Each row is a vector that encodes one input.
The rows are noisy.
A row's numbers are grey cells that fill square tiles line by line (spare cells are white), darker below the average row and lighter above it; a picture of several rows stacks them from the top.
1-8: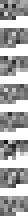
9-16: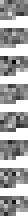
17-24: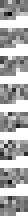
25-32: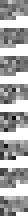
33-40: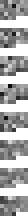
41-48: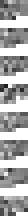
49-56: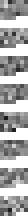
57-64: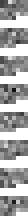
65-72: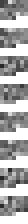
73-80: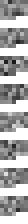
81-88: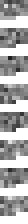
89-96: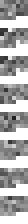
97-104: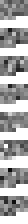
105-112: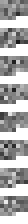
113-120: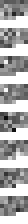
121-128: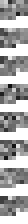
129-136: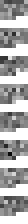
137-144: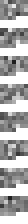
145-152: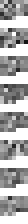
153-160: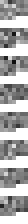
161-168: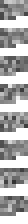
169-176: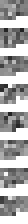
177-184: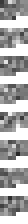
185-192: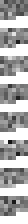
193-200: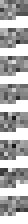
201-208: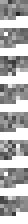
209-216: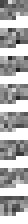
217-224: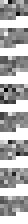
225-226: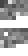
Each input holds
either a point on each of three 6-point lines, or a node of an 11-node tree.
